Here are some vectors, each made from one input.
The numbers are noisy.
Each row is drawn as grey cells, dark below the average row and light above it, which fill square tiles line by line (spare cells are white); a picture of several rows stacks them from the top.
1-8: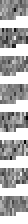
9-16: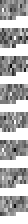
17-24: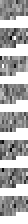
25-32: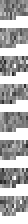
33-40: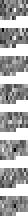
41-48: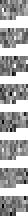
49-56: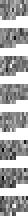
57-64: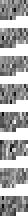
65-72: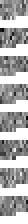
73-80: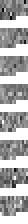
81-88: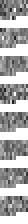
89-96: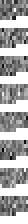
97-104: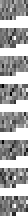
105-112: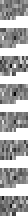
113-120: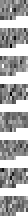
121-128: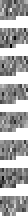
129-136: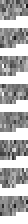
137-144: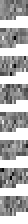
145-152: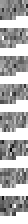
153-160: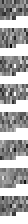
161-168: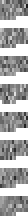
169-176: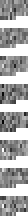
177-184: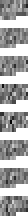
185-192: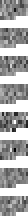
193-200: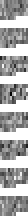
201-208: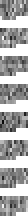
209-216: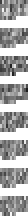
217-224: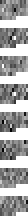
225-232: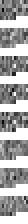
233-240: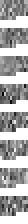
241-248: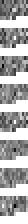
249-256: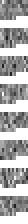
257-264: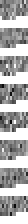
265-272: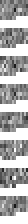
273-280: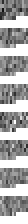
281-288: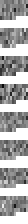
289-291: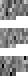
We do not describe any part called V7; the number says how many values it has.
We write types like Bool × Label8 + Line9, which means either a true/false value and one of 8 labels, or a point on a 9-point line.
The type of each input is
(Line10 + (Tree8 + Unit) × V7) × Tree14.
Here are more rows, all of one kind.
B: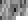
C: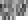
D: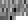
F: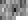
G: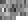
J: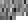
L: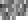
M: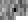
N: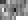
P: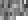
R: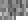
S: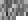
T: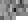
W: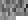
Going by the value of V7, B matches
J, L and M.
